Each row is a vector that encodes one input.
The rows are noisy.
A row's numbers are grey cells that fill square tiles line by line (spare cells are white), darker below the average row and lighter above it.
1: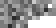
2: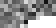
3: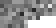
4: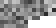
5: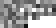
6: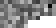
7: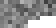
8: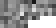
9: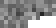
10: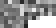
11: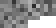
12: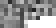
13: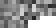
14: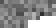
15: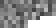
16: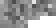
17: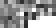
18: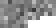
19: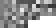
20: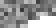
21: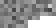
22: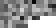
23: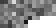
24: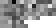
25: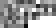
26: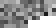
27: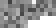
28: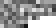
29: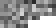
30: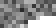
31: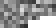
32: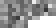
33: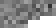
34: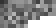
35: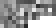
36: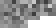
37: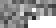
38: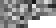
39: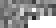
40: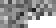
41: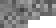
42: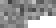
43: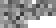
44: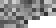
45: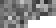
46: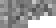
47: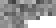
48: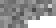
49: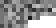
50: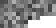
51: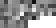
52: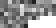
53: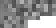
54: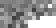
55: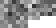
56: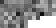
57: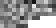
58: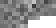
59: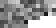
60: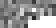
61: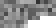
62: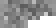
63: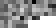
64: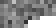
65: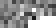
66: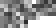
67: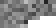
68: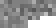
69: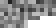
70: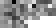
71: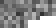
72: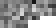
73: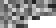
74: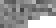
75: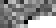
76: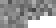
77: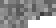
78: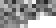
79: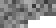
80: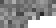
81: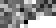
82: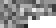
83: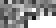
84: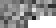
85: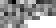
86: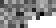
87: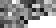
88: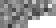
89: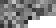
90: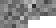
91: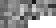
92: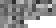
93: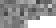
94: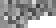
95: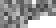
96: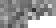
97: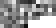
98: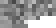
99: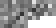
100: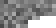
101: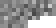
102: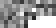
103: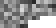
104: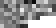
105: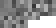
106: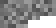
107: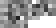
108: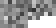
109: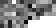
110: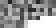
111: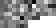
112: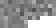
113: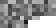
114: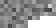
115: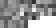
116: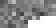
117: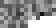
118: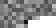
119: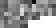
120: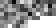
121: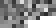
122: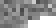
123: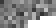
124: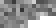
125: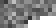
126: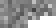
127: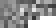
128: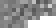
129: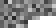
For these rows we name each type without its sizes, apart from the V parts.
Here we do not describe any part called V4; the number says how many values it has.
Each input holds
either a point on a line, or a list of items, each a true/false value and a value of V4.
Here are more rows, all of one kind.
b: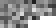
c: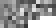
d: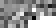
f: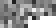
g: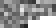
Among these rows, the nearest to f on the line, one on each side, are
d and g.
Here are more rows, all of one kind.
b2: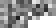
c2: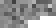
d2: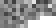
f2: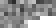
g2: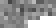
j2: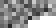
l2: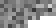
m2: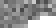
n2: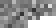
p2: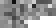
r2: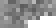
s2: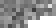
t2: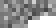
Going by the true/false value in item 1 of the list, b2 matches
c2, l2 and n2.
